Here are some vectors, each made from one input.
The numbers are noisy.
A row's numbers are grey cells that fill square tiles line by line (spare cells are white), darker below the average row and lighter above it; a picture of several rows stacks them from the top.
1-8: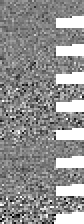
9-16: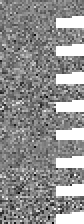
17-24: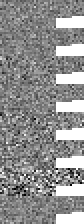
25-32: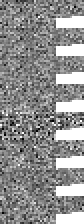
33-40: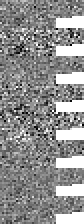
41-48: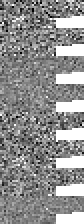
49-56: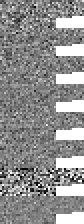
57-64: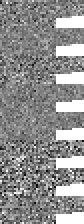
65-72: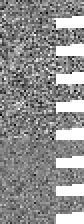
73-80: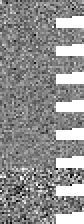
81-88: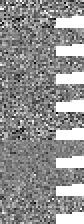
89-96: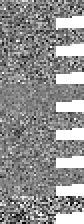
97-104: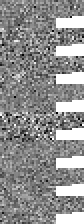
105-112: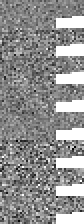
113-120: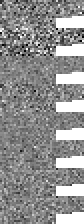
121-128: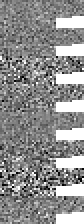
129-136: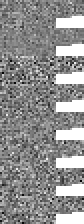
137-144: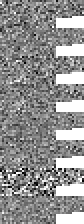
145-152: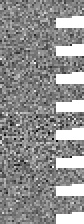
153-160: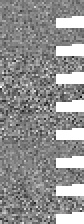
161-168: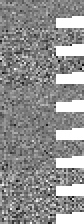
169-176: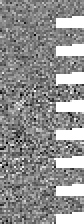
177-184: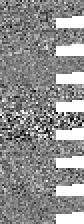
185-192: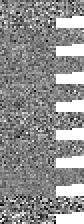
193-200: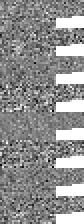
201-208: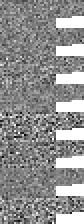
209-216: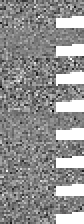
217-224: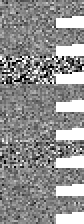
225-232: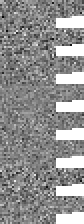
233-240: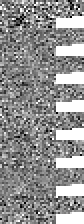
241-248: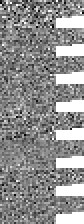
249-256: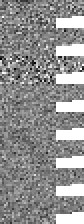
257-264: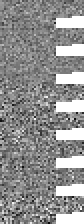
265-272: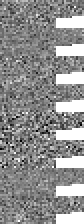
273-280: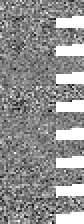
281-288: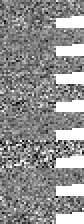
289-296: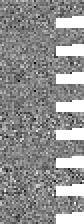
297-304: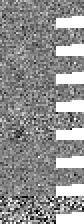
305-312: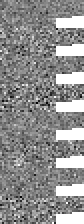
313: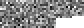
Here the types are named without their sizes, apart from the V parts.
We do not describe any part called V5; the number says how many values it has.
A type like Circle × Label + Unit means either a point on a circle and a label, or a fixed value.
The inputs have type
(Bool × Bool × Bool × Bool × Circle × Circle + List(Line)) × V5.
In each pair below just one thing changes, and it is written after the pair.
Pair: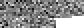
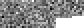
the place on one of the two circles
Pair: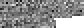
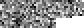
the value of V5
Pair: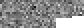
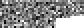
the value of V5
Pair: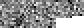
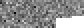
the value of V5
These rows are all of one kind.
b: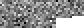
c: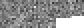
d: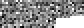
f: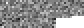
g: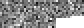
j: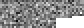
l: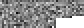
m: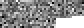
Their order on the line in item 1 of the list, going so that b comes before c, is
j, b, l, d, c, f, g, m.
